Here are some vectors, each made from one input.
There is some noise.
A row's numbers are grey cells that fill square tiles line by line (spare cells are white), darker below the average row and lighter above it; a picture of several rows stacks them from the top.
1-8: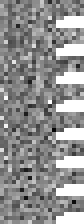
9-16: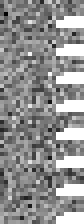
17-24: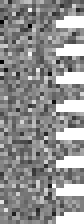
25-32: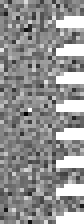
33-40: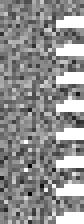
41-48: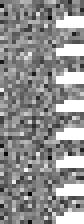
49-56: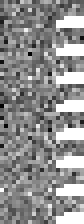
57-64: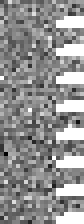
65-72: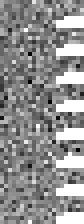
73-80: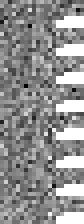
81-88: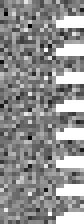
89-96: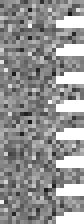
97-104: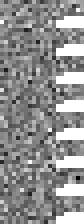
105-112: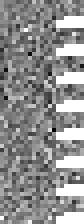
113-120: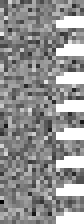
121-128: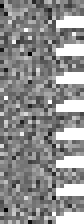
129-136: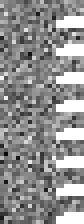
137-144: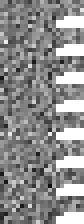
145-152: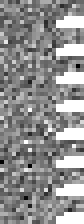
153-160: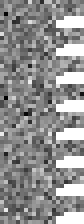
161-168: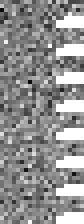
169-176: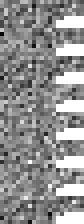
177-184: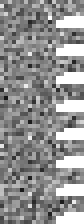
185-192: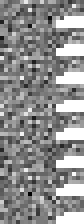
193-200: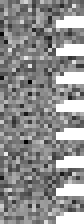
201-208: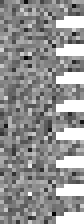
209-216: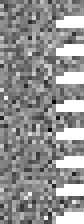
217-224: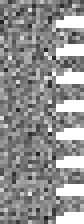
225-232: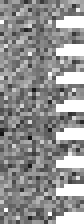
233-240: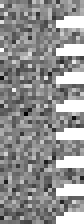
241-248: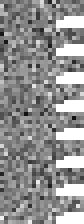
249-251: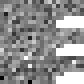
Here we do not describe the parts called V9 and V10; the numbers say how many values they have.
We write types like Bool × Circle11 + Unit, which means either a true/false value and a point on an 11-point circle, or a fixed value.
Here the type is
Bool × (Tree13 + V10) × V9.
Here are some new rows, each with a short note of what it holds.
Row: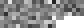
a node of a 13-node tree, a true/false value and a value of V9
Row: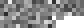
a node of a 13-node tree, a true/false value and a value of V9
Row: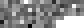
a node of a 13-node tree, a true/false value and a value of V9
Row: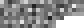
a node of a 13-node tree, a true/false value and a value of V9
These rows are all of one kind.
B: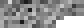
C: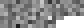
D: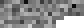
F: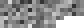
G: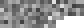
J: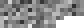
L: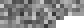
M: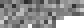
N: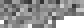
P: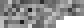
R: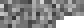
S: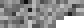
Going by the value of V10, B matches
R and S.
